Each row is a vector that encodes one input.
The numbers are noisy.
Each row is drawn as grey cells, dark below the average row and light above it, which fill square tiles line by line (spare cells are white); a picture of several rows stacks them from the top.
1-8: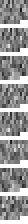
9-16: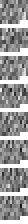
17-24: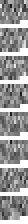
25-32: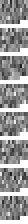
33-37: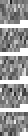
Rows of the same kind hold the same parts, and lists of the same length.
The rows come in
2 kinds.
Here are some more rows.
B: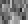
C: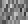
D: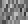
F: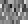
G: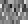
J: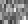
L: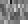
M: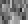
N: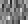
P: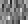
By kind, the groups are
B, C, D, M
F, G, J, L, N, P

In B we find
one of 4 labels.
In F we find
a point on a 5-point circle.
